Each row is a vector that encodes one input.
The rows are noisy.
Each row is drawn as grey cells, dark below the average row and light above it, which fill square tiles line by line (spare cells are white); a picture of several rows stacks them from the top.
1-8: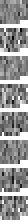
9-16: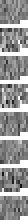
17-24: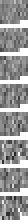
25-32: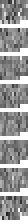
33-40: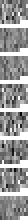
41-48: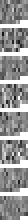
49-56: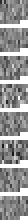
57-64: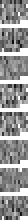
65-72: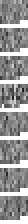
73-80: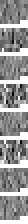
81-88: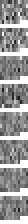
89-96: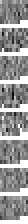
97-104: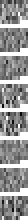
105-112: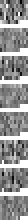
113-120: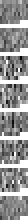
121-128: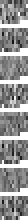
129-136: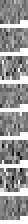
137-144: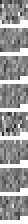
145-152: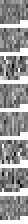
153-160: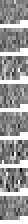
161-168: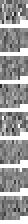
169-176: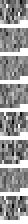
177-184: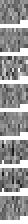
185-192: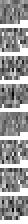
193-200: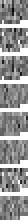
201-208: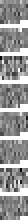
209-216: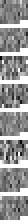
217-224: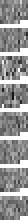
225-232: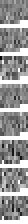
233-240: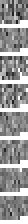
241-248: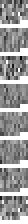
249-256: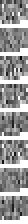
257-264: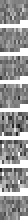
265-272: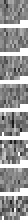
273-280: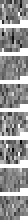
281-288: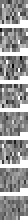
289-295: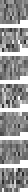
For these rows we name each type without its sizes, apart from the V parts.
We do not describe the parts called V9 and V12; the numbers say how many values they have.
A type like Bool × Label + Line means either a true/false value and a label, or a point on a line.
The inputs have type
Bool × ((Circle + V9) × V12 + Line).
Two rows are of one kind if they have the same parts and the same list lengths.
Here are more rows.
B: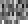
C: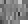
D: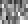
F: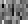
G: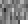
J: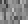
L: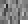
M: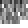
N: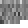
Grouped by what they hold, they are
B, F
C, N
D, G, J, L, M

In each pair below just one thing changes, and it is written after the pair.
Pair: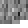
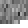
the value of V12
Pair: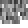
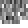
the value of V12
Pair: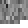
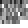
the true/false value
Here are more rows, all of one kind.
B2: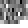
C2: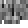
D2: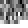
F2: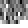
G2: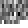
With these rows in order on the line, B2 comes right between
C2 and F2.
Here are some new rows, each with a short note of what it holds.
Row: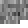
a point on a circle, a true/false value and a value of V12
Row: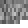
a true/false value, a value of V9 and a value of V12
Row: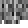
a point on a line and a true/false value
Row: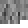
a true/false value, a value of V9 and a value of V12
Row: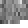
a point on a circle, a true/false value and a value of V12
